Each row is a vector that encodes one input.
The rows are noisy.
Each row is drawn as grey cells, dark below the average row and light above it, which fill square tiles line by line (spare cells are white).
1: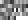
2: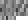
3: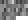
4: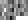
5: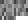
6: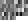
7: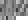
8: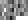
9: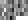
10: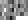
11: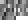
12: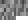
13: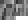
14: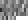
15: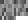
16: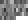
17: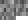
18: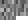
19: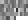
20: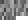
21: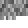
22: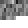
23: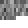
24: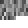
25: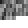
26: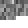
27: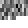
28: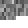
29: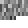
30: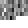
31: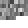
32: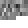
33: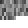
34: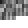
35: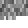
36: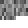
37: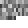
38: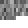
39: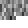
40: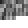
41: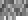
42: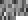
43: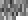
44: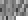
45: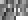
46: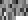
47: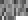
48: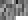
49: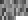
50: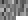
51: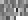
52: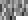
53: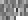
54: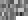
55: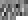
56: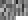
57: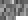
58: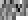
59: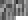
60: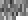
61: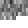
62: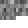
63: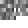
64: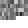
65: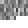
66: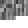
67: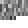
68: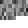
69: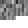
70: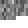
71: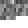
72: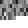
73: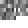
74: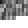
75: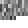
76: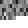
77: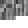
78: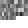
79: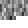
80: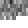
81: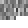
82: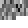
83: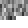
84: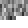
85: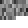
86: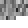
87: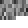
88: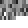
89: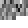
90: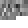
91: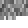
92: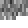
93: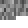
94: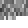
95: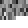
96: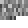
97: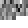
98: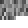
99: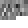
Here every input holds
either a point on an 11-point circle, or a point on an 11-point line.
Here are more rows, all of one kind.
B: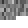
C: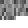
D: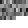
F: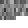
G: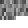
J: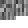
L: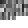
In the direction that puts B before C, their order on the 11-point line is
L, J, B, F, C, G, D.
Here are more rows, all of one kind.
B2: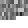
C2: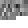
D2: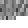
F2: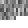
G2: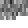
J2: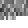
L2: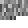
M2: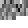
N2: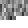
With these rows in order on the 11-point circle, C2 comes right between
B2 and M2.
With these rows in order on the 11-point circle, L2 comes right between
F2 and N2.
